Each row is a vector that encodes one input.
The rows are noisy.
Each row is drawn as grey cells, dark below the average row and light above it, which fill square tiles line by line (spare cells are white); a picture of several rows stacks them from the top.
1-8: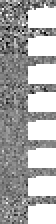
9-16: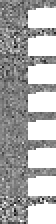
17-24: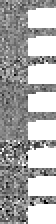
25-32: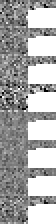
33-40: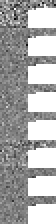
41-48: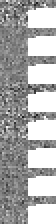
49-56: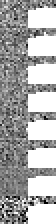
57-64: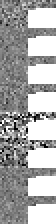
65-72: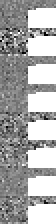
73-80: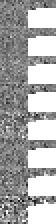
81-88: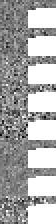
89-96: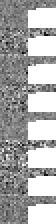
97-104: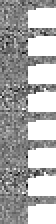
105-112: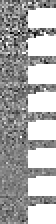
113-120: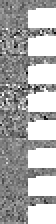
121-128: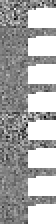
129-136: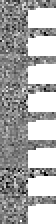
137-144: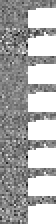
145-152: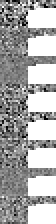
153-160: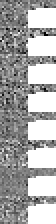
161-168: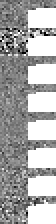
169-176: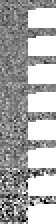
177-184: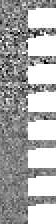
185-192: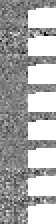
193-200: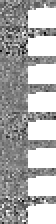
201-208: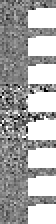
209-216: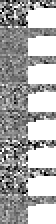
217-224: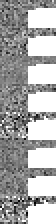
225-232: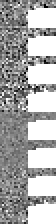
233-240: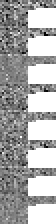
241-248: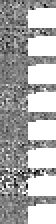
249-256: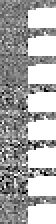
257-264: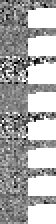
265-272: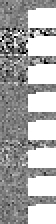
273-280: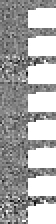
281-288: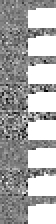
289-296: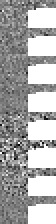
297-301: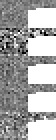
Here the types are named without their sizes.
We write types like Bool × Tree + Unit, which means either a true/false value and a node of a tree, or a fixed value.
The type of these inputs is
(Bool × Bool × Bool + Unit) × Line + Label.
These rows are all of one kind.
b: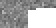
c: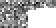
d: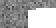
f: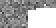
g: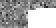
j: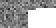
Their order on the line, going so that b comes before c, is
d, j, f, b, g, c.
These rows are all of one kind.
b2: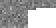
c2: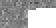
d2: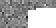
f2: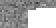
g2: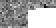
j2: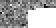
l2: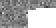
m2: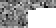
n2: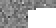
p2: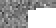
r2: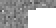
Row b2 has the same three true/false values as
g2, j2 and p2.
